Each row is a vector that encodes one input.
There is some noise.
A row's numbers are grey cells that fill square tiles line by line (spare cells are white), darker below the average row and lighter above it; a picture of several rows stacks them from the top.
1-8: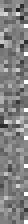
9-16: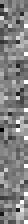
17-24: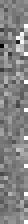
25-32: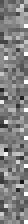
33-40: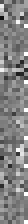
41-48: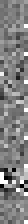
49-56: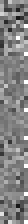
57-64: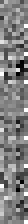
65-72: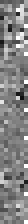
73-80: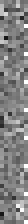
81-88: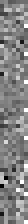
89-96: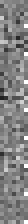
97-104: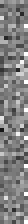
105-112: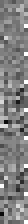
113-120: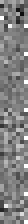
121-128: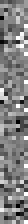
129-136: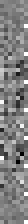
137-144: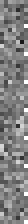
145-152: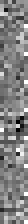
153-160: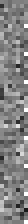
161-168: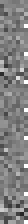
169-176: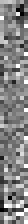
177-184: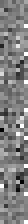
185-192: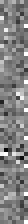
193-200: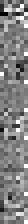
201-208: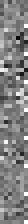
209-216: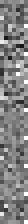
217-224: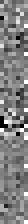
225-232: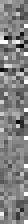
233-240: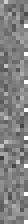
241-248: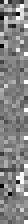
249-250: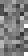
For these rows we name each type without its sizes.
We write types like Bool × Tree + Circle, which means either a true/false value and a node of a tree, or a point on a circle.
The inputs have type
Bool × Bool × Bool × Bool + Line.
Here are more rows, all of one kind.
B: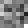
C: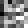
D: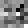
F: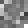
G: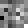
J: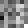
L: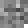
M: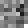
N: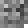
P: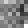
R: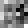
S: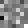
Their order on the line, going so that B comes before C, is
S, P, B, R, F, J, L, D, C, M, N, G.
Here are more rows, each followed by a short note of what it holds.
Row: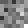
four true/false values
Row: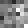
four true/false values
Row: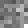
four true/false values
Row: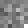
four true/false values
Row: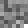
four true/false values
